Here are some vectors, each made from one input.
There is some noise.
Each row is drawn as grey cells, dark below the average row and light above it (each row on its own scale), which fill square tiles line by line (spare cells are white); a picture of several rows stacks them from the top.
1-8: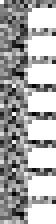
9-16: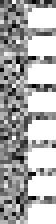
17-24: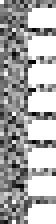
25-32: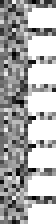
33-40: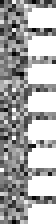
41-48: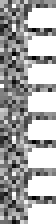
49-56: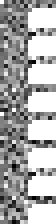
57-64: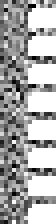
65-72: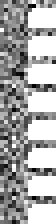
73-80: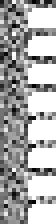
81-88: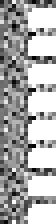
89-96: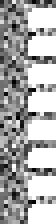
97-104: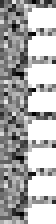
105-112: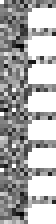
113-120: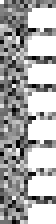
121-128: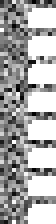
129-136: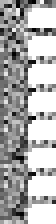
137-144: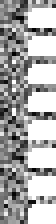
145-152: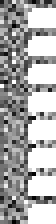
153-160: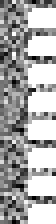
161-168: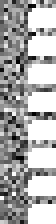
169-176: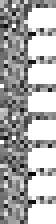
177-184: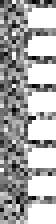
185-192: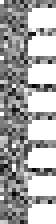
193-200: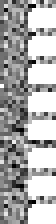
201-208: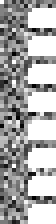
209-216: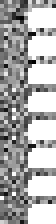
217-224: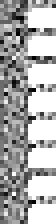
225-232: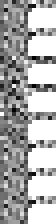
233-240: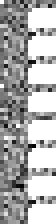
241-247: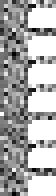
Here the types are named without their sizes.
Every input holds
a label.
